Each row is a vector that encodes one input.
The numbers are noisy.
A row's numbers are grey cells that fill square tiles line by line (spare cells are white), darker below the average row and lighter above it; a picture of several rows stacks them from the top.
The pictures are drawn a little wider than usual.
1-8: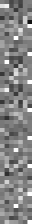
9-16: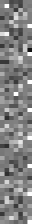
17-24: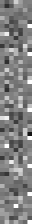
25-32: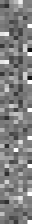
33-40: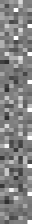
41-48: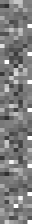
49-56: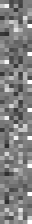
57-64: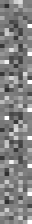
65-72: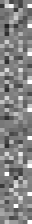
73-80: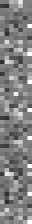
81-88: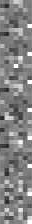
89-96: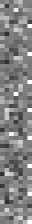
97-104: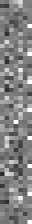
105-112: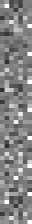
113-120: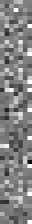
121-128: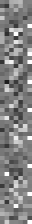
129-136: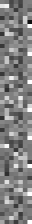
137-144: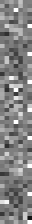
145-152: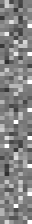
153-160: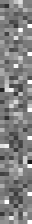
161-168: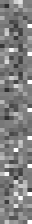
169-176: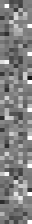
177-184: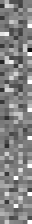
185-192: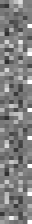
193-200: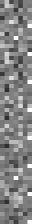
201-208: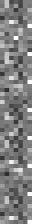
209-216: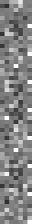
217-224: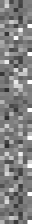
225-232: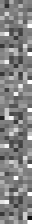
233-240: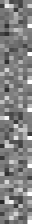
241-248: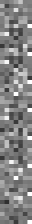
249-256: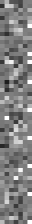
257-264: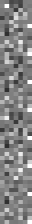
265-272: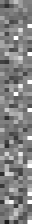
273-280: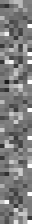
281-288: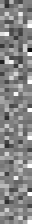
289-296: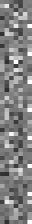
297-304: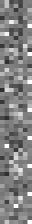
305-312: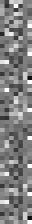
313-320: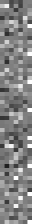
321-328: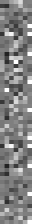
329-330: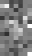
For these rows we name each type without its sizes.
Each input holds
either four true/false values, or a list of points on a line.
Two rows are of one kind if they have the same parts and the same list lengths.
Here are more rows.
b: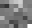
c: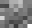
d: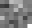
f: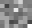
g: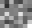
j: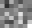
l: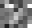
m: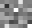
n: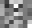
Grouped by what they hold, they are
b, c, d
f, m
g, j
l
n

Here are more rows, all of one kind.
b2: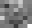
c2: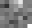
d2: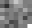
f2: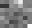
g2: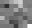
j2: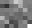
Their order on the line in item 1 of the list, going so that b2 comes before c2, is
b2, d2, c2, f2, g2, j2.
